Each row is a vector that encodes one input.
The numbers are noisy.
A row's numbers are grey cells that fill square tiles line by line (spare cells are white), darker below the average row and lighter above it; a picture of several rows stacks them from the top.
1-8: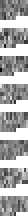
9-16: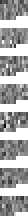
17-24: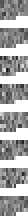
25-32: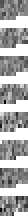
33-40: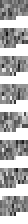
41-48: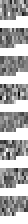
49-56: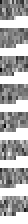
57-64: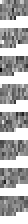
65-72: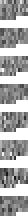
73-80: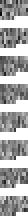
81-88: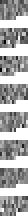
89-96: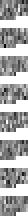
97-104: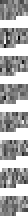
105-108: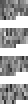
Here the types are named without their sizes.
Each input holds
a point on a line, together with either a fixed value, or a node of a tree.
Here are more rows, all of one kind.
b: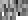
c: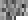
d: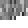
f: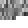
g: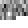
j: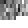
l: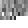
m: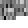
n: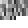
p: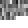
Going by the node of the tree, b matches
g, l and n.
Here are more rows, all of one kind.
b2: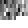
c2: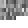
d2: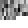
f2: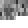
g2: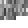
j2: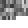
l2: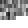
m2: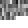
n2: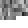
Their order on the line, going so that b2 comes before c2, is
d2, n2, j2, g2, b2, c2, l2, m2, f2.
